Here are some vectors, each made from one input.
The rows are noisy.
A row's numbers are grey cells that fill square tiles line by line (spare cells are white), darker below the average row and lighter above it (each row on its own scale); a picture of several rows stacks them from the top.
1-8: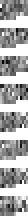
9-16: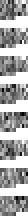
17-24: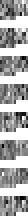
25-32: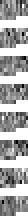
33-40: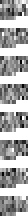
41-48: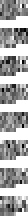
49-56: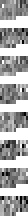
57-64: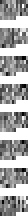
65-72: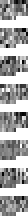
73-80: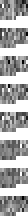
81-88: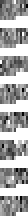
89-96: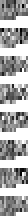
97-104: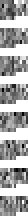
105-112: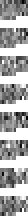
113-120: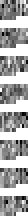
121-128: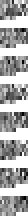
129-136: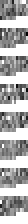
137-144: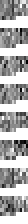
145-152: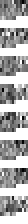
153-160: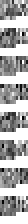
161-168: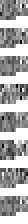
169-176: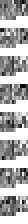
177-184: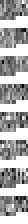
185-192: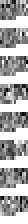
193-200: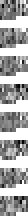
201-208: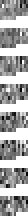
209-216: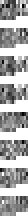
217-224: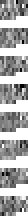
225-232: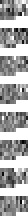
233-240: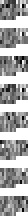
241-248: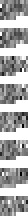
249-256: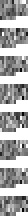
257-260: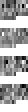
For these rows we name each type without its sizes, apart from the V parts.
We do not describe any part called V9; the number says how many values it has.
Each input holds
a list of items, each a true/false value and a value of V9.
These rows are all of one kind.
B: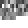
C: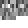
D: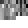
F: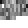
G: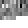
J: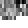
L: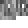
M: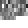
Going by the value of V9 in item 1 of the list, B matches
C and J.
